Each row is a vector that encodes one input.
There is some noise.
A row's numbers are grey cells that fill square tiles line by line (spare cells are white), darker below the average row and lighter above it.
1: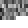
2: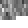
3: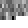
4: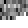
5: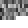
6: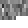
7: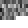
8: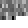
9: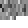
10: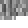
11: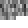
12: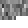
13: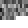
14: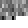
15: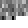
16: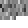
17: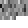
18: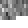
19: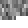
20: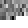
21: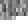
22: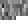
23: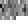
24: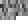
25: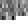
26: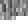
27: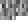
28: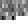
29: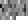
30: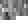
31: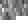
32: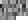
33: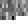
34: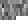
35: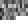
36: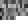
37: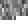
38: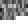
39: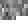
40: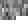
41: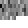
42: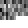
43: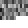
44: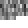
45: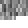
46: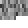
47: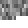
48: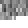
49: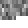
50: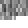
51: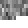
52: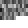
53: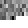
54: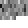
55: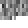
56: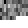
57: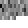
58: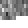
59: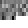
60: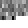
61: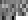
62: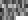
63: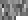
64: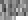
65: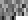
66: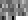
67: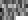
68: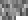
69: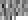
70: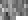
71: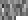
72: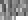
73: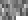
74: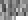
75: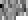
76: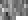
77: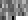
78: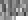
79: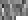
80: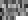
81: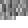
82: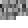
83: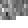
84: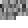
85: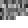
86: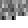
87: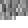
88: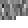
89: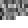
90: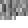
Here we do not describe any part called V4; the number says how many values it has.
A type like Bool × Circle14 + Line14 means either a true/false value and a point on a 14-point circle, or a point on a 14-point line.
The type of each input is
Line3 × Line3 + (Line5 + V4) × V4.
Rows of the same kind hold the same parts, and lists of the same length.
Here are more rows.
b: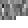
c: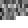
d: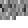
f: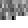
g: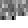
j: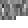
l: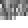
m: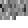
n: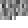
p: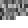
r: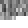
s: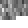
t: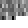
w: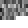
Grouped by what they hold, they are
b, j, s
c, d, f, g, m, p, r, t, w
l, n

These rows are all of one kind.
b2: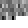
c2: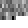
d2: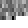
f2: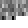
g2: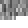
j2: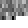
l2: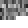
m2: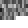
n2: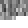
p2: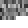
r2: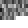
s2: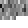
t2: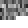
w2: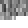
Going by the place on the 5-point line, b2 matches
m2, n2 and r2.
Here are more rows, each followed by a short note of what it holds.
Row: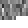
a point on each of two 3-point lines
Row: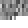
two values of V4
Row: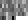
a point on a 5-point line and a value of V4
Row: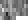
a point on each of two 3-point lines
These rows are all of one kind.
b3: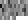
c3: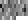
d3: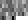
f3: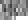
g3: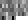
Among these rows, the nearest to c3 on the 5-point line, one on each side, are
b3 and d3.
